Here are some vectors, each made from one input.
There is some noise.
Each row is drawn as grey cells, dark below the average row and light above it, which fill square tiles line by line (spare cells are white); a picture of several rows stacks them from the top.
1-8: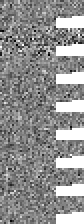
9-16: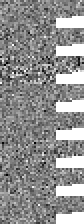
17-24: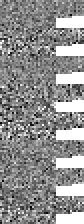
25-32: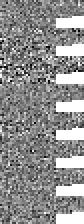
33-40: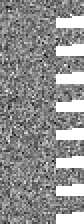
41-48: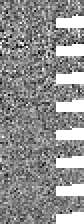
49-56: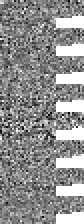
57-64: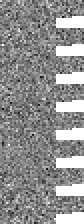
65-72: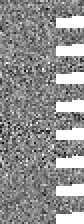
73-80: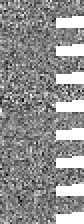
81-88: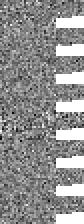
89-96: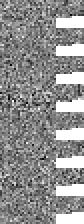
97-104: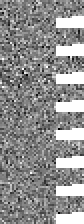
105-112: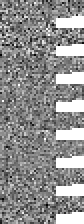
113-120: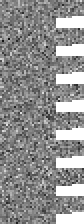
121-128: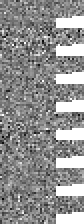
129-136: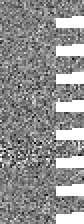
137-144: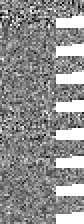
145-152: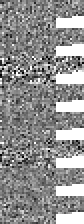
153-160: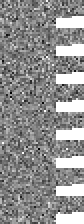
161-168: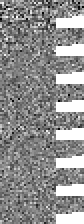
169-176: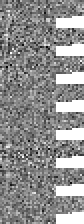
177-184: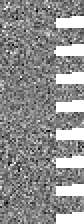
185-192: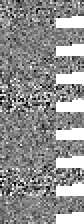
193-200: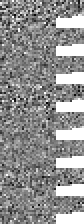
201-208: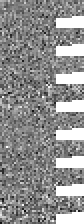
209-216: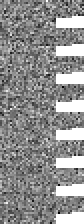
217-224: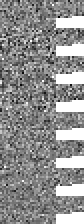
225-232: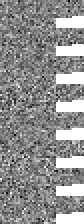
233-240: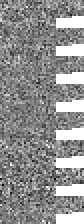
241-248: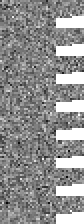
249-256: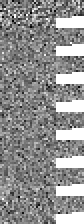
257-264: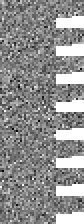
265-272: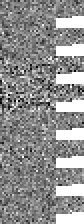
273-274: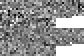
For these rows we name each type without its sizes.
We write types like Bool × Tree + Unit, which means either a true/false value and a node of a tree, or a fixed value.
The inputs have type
Bool × Line × Line × Line × Line.
